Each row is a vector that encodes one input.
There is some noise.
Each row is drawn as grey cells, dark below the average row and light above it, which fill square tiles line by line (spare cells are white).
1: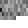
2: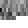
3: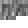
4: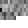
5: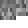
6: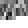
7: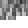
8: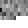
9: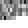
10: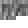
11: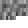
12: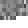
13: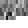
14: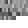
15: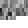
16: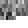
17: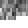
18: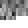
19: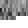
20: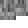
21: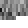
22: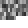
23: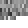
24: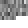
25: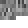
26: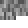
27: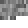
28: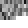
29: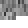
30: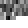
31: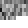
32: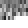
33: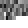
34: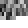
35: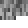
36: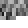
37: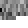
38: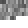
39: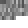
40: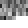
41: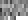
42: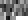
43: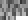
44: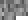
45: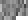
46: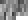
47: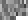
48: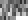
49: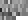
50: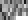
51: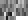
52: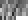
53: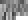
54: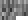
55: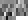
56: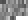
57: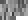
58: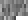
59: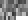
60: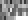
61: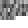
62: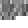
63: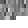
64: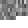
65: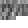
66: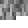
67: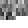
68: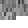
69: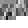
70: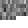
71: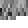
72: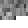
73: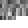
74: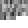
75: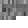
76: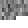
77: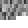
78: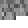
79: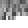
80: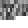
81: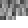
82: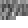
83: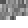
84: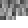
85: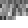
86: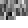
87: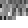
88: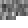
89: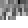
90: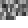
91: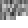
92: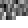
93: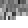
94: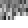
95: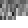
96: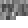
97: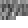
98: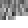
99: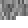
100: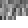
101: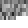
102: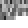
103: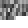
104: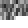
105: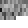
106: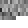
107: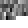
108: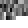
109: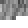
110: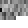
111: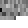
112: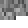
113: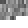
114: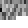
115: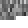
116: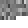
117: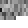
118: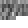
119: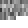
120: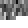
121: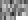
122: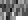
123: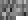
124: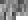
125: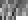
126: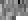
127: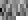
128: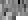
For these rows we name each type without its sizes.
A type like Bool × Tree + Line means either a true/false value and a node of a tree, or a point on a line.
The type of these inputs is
(Bool × Bool × Bool × Bool + Line) × Line.
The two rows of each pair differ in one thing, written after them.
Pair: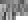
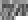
the place on the line
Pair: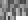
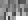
one of the four true/false values
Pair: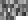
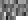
one of the four true/false values
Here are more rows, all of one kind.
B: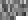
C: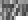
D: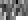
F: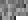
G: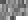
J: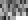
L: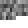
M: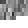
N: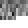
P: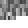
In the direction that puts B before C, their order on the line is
J, P, N, M, F, G, B, L, C, D.
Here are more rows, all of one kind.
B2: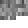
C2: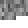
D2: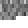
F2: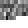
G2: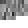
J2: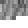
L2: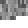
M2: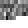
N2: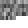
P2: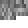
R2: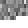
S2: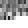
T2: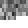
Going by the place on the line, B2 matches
C2, J2 and L2.
